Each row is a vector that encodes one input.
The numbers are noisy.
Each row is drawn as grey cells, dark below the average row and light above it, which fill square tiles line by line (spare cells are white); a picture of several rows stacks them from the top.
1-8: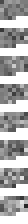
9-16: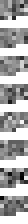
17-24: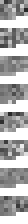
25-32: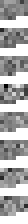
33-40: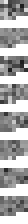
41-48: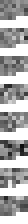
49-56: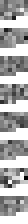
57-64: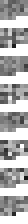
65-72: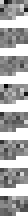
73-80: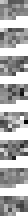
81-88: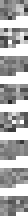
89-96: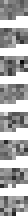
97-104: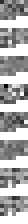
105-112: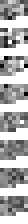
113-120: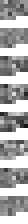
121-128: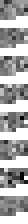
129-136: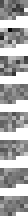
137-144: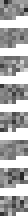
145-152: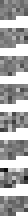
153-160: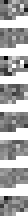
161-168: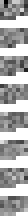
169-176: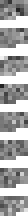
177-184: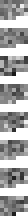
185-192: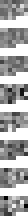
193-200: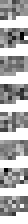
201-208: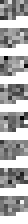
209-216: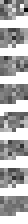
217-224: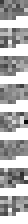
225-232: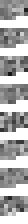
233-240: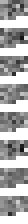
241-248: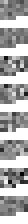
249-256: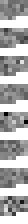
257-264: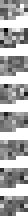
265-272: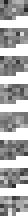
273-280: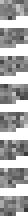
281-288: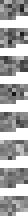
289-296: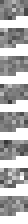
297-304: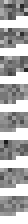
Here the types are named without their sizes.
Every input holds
a true/false value, together with a list of points on a line.
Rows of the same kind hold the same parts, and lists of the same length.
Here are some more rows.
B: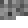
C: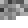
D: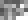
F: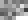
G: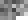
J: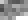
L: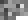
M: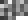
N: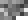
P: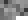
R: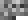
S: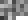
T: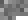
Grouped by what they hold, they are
B, L, N, T
C, D, F, G, J, P, R
M, S

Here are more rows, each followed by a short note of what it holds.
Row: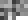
a true/false value, together with the empty list
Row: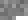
a true/false value, together with a list of one item
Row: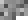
a true/false value, together with a list of two items
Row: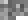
a true/false value, together with a list of two items
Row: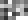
a true/false value, together with the empty list
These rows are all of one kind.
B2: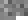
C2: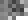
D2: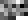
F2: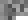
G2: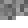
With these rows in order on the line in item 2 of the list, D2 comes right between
C2 and G2.
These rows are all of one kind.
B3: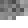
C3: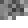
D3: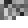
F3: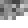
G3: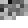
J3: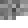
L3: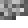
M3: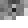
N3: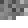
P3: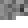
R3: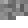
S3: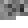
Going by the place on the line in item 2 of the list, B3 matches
D3, P3 and R3.
